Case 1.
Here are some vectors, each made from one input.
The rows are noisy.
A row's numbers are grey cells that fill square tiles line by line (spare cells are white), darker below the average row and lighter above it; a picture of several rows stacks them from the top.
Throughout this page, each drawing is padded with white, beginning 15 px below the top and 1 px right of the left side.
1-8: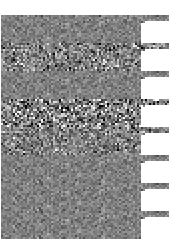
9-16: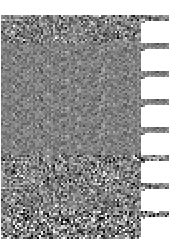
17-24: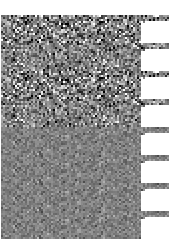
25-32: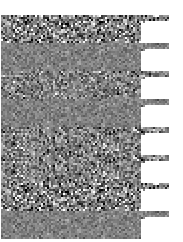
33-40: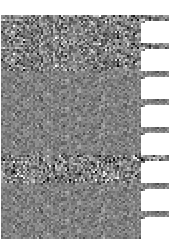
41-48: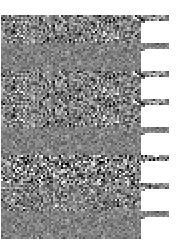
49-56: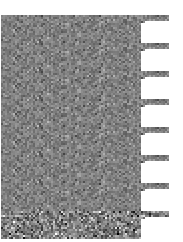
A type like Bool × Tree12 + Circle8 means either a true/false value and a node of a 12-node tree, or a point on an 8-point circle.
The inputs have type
Line4.
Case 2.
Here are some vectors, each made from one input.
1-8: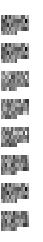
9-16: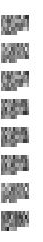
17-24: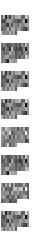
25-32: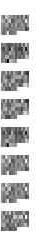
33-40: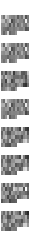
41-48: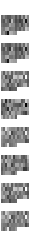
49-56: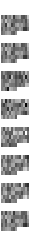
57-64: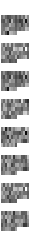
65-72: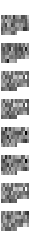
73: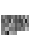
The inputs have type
Circle6.
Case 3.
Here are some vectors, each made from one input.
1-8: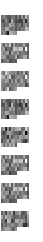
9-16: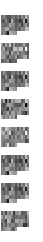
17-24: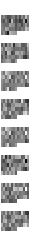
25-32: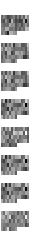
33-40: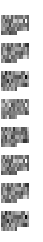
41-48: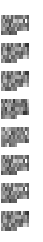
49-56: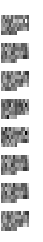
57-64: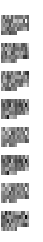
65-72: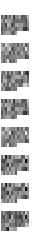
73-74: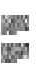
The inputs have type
Circle6.
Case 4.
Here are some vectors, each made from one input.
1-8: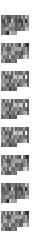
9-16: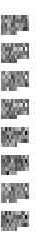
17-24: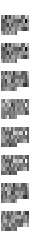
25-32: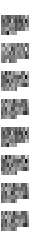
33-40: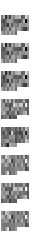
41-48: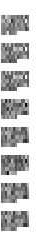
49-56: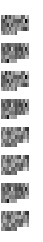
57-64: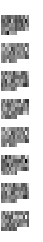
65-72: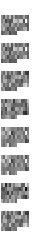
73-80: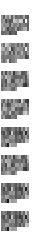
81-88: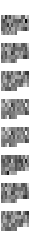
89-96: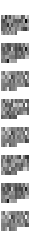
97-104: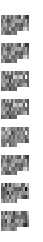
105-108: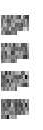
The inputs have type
Circle6.
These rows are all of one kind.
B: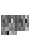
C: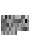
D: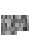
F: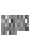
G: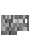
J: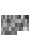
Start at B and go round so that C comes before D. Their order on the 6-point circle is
B, C, D, F, G, J.
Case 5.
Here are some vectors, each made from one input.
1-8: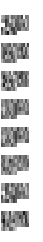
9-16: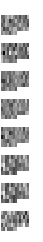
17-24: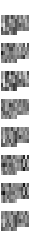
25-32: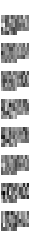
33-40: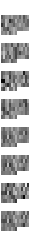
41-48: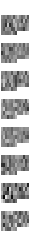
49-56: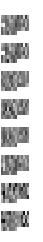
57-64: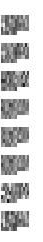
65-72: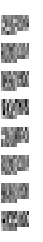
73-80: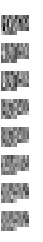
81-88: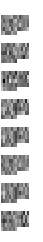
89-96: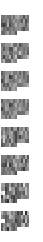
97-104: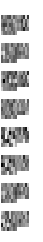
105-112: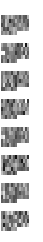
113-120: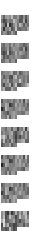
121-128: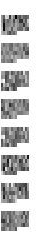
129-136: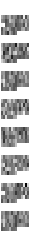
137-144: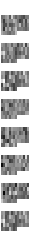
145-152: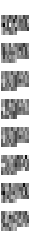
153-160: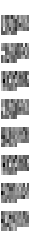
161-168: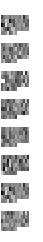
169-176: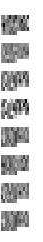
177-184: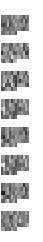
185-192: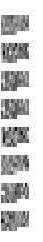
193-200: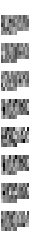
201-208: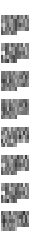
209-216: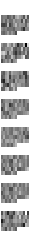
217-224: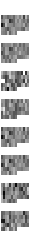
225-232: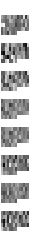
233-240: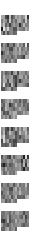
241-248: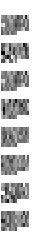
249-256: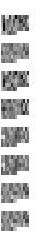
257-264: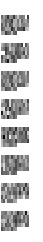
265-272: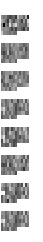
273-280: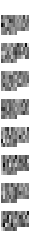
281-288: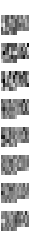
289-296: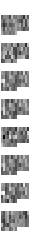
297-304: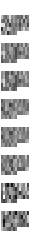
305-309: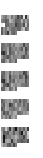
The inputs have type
Line9.
